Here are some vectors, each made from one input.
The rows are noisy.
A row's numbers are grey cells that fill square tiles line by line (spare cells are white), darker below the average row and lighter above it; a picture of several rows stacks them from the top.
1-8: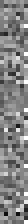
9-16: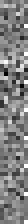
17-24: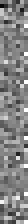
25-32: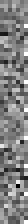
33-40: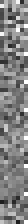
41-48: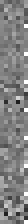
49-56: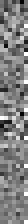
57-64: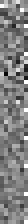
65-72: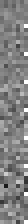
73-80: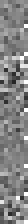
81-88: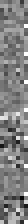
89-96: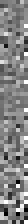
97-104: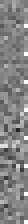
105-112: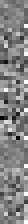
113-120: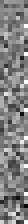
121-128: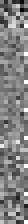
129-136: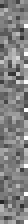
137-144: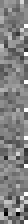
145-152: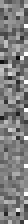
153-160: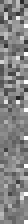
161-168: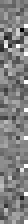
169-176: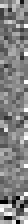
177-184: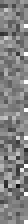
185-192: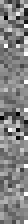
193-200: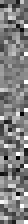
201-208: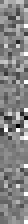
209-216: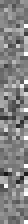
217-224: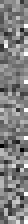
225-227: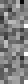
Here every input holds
a point on an 11-point line and a true/false value.
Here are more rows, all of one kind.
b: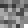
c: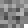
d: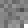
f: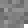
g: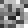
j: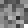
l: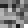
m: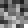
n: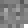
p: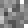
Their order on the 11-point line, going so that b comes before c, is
d, b, p, l, m, f, n, g, c, j.
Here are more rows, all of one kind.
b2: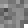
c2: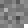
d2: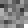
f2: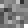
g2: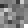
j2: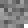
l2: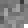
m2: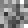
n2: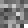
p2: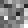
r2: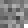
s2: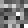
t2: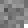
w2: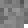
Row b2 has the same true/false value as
f2, l2 and w2.
